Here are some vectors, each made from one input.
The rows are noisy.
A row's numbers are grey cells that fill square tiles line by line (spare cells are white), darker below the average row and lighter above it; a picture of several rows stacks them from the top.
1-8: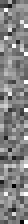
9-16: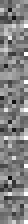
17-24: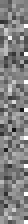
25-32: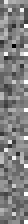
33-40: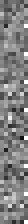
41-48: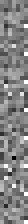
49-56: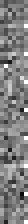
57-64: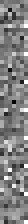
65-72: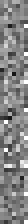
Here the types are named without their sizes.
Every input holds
a point on a line, together with either a fixed value, or four true/false values.
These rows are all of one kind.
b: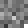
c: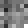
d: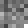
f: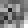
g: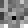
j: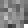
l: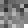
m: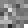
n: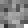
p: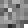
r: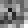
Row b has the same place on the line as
j, m and p.
